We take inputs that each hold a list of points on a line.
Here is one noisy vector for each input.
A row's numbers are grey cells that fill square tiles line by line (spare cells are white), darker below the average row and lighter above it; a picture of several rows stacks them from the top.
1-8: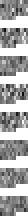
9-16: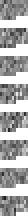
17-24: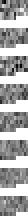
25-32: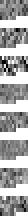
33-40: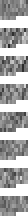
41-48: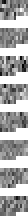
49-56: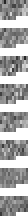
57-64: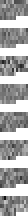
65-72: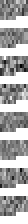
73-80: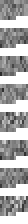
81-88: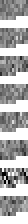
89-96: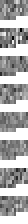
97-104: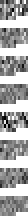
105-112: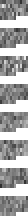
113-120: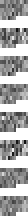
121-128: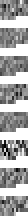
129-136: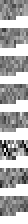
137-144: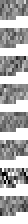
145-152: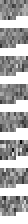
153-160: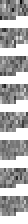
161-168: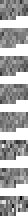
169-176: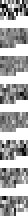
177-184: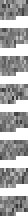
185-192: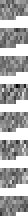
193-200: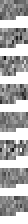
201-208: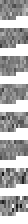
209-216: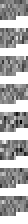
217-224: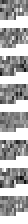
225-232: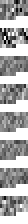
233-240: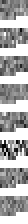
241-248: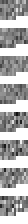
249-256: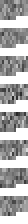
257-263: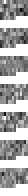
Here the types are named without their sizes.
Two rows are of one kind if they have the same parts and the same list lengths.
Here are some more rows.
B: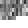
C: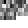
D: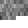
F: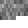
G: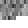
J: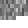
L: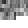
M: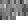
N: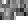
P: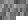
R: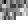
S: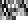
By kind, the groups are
B, G, J, L, R
C, D, F, M, N, P
S

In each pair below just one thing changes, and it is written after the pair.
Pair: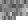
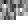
the place on the line in item 2 of the list
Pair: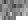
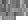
the place on the line in item 1 of the list
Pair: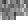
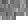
the place on the line in item 2 of the list
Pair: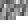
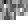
the place on the line in item 2 of the list
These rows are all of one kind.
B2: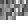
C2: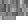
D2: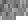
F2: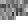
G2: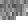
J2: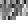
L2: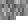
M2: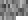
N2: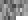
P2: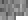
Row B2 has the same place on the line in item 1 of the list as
C2, M2 and P2.
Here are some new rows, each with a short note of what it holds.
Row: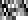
the empty list
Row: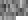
a list of two items
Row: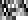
the empty list
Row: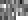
a list of one item
